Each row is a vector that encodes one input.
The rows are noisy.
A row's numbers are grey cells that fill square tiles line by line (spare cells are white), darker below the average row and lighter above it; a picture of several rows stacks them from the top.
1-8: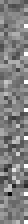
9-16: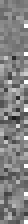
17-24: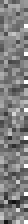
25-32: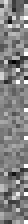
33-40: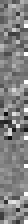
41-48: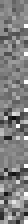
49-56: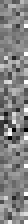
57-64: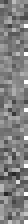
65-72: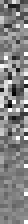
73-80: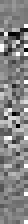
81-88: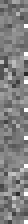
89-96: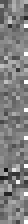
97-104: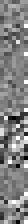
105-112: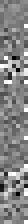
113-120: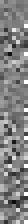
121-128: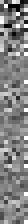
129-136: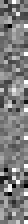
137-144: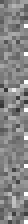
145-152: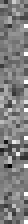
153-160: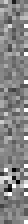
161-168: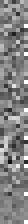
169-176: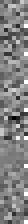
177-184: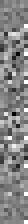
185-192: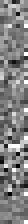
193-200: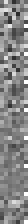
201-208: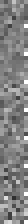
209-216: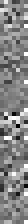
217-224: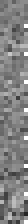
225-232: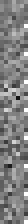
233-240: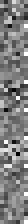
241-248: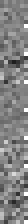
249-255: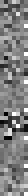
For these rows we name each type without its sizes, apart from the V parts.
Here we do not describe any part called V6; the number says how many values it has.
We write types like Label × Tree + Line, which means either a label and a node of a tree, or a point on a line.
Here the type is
(Bool × V6 + Unit) × Line.
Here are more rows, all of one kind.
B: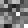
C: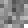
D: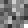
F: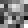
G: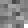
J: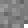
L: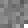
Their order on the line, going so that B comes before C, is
J, D, L, F, B, C, G.
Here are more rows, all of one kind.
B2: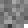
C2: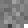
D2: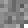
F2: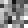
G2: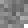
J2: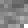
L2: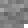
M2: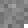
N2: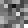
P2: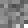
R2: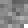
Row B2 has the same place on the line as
C2, M2 and P2.
